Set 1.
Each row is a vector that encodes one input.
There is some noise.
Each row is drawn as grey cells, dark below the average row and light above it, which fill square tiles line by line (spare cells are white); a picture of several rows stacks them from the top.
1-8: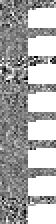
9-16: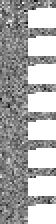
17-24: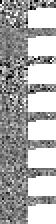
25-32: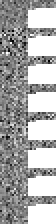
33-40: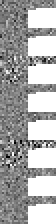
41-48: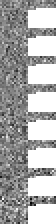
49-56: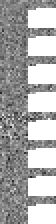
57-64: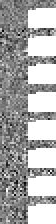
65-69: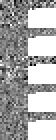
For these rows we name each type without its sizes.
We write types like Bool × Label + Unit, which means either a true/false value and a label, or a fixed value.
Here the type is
Label × (Tree + Unit).
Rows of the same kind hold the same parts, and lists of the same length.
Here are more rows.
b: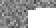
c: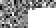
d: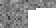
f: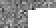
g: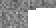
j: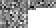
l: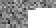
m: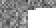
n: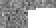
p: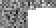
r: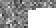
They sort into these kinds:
b, c, n, p
d, f, g, j, l, m, r

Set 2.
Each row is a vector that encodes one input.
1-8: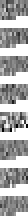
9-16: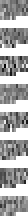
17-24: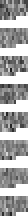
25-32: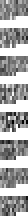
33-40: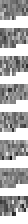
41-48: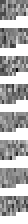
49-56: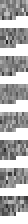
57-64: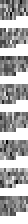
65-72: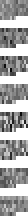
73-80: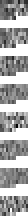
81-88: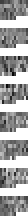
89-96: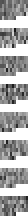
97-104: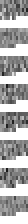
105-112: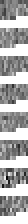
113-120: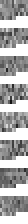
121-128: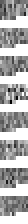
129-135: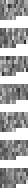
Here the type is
Label8 + Tree12.
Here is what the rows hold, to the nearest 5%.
About 30% of them hold one of 8 labels. The rest hold a node of a 12-node tree.
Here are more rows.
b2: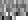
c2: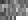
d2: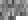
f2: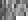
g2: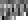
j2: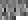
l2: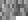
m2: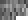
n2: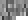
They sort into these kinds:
b2, d2, g2, l2, n2
c2, f2, j2, m2

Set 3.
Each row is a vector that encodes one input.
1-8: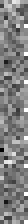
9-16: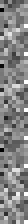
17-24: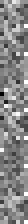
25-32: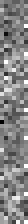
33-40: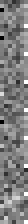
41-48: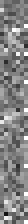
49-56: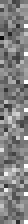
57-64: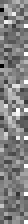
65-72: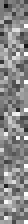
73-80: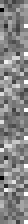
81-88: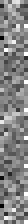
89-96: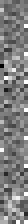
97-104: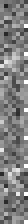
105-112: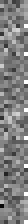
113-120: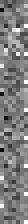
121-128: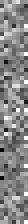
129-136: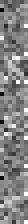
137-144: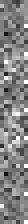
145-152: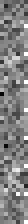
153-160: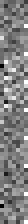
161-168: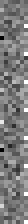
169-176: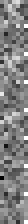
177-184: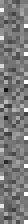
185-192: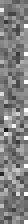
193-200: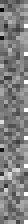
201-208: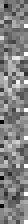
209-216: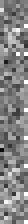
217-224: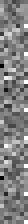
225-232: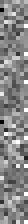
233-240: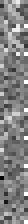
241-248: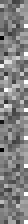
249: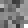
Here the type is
Bool × Line10.
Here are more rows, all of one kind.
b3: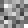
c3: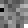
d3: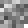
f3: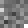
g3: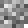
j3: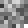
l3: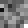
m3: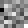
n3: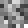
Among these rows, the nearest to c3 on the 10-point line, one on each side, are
l3 and m3.
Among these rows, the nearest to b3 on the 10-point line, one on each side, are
g3 and m3.
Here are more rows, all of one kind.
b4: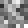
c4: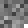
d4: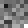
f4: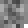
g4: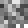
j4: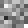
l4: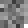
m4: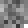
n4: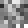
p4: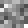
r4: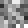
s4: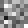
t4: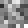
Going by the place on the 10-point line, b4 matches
c4, g4, n4 and t4.
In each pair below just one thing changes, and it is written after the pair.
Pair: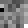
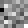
the true/false value
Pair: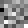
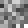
the place on the 10-point line
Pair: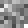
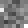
the true/false value
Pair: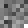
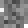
the place on the 10-point line
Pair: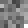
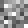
the true/false value
